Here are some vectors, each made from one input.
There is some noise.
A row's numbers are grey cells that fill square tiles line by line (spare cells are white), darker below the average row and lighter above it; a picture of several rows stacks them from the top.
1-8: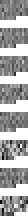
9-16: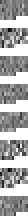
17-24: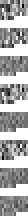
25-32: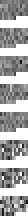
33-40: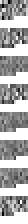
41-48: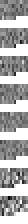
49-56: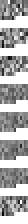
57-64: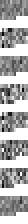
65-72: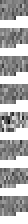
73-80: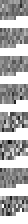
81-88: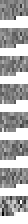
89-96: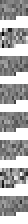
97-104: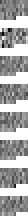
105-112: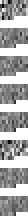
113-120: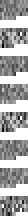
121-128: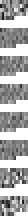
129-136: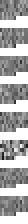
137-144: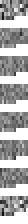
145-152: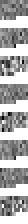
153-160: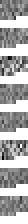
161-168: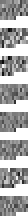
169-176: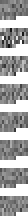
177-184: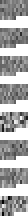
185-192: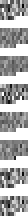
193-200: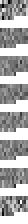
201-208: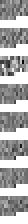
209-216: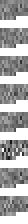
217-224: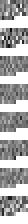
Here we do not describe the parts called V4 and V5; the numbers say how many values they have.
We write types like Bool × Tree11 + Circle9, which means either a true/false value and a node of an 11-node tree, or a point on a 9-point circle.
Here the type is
Label7 + (Label9 × Tree9 + Unit) × V4 × V5.
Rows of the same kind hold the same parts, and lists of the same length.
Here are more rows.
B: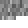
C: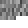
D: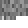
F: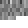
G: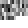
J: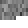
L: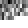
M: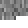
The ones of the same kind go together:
B, C, F
D, J, M
G, L

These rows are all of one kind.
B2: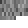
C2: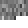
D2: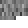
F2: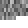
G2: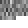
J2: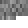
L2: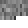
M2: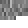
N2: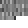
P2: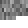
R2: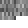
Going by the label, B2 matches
L2 and M2.
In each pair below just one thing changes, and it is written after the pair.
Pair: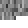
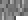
the value of V5
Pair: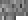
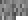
the value of V5
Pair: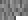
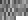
the value of V4
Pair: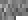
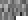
the value of V5
